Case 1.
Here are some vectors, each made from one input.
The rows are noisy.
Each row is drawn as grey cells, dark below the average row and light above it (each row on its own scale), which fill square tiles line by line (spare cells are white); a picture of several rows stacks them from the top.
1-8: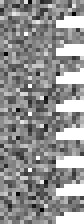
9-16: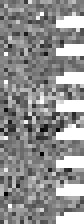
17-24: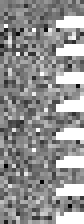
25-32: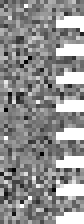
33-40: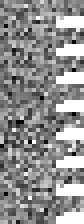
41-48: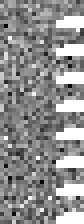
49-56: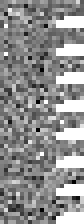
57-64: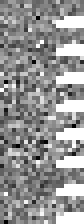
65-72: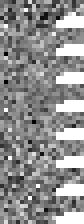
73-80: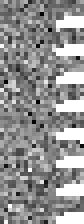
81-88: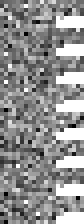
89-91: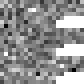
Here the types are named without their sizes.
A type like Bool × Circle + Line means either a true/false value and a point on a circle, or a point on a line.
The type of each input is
(Bool × Bool × Bool × Bool + Unit) × Line.
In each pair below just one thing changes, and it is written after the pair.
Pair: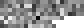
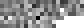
one of the four true/false values
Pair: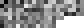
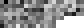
one of the four true/false values
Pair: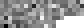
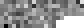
one of the four true/false values
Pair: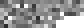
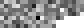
one of the four true/false values
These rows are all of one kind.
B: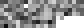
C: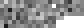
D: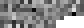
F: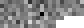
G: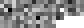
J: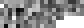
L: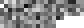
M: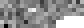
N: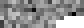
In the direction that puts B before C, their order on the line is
B, C, M, J, L, G, F, N, D.
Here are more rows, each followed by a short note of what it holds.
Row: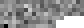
a point on a line and four true/false values
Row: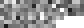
a point on a line and four true/false values
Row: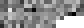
a point on a line and four true/false values
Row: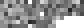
a point on a line
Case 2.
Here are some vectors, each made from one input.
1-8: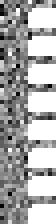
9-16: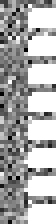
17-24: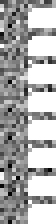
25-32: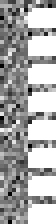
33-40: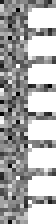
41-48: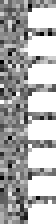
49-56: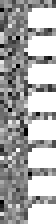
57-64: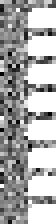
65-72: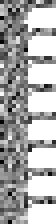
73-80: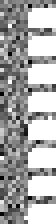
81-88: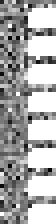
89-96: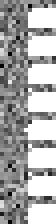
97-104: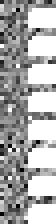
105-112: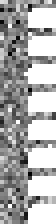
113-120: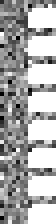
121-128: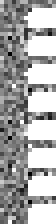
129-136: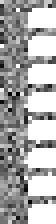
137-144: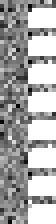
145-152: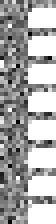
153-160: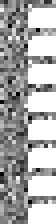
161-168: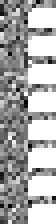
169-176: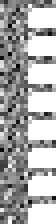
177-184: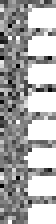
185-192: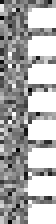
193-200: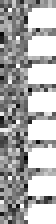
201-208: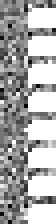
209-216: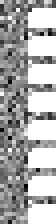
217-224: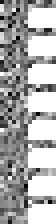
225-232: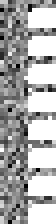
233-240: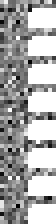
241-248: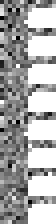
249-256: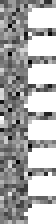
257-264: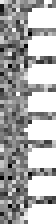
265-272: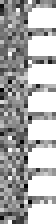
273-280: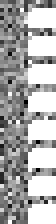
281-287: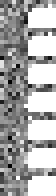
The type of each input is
List2(Circle6).
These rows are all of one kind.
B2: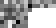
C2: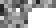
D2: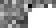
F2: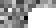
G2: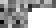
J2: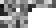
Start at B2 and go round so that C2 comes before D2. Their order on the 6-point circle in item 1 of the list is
B2, G2, J2, C2, F2, D2.
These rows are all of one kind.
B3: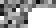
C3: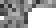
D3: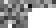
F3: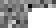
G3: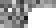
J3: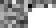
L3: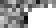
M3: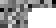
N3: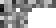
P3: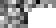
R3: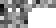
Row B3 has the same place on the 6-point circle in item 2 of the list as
F3, L3 and M3.
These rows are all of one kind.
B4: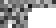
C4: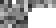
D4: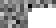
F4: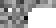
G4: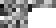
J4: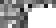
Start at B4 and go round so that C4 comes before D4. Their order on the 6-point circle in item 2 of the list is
B4, F4, C4, G4, D4, J4.
